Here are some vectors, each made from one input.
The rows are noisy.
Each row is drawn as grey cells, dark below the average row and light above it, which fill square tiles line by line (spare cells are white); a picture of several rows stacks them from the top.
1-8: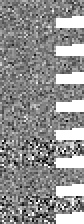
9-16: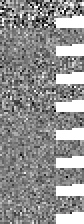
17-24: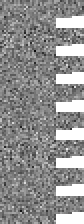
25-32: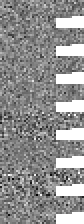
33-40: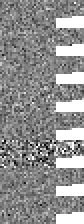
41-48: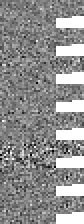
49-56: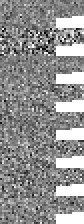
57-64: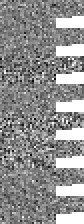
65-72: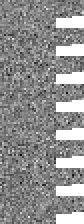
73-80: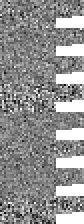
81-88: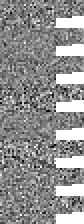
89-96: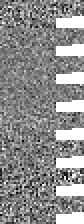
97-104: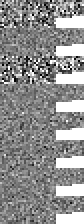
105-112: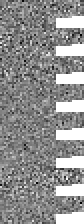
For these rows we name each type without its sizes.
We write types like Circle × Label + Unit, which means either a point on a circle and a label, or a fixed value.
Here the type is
Bool × (Label + Tree) + Unit.
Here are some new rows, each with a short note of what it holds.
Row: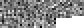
a node of a tree and a true/false value
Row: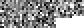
a fixed value
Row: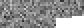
a label and a true/false value
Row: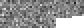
a label and a true/false value
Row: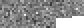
a node of a tree and a true/false value
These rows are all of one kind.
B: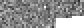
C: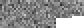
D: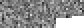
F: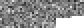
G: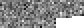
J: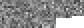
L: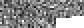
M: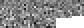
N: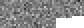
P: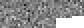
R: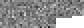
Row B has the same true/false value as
D, G, J and L.
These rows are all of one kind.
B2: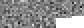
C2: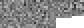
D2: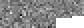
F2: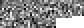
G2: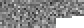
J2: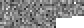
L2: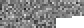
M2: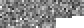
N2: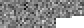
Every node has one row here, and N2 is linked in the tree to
C2, F2 and M2.
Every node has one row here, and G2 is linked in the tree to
L2.
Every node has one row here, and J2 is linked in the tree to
B2 and M2.
